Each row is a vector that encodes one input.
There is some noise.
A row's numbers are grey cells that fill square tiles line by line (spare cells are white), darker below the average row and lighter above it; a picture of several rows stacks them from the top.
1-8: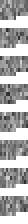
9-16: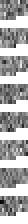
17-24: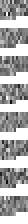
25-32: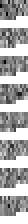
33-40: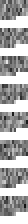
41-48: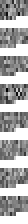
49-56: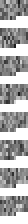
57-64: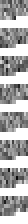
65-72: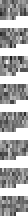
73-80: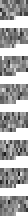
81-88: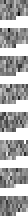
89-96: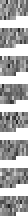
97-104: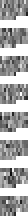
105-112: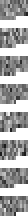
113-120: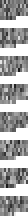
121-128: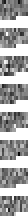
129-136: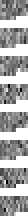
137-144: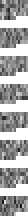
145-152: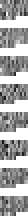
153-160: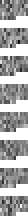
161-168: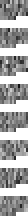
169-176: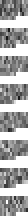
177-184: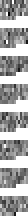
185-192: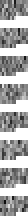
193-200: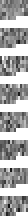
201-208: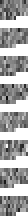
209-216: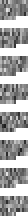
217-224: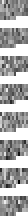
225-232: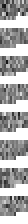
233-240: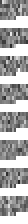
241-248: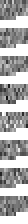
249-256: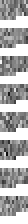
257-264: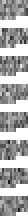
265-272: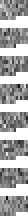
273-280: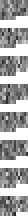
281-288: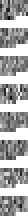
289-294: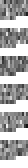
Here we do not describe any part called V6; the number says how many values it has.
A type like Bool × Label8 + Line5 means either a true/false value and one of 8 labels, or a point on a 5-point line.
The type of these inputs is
Bool × Bool × Bool × Bool × Circle8 × V6.
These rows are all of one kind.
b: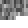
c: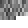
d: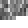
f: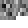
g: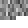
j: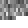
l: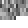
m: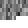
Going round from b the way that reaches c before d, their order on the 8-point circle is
b, g, j, f, l, c, m, d.
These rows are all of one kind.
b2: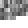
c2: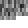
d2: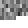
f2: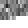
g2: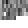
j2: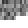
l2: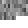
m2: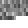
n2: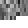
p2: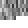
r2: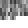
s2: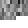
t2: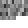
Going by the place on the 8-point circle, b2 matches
n2 and s2.
